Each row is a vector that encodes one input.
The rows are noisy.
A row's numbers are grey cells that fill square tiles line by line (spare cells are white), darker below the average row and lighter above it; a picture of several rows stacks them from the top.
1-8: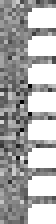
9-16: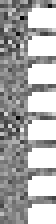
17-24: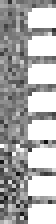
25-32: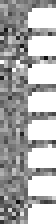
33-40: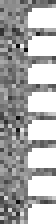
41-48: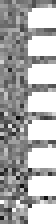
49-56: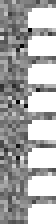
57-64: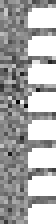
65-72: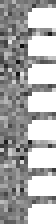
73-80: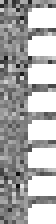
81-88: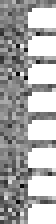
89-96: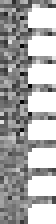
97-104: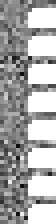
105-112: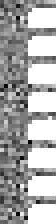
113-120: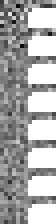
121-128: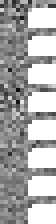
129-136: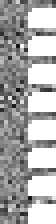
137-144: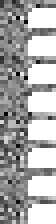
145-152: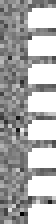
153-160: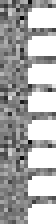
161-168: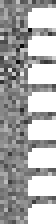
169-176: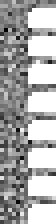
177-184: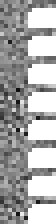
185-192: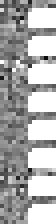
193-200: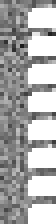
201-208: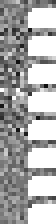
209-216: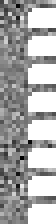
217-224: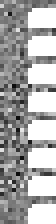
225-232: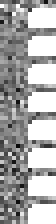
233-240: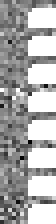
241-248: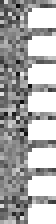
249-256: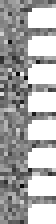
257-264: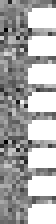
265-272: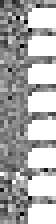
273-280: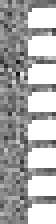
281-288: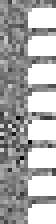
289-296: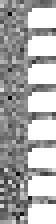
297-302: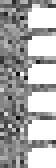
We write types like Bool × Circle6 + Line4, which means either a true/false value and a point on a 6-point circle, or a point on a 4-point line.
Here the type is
Bool × Bool × Bool × (Circle8 + Line7) + List2(Line9).
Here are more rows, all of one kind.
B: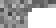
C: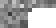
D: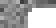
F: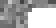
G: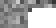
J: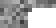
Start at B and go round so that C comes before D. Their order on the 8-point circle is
B, G, C, J, F, D.
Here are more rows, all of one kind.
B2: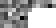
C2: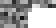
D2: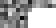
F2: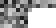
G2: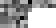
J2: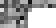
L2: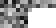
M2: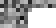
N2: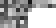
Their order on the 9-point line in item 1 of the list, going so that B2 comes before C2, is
B2, C2, D2, G2, N2, J2, M2, F2, L2.
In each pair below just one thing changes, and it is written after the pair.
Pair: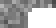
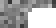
the place on the 7-point line
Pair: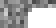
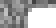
the place on the 7-point line
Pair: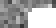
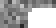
one of the three true/false values
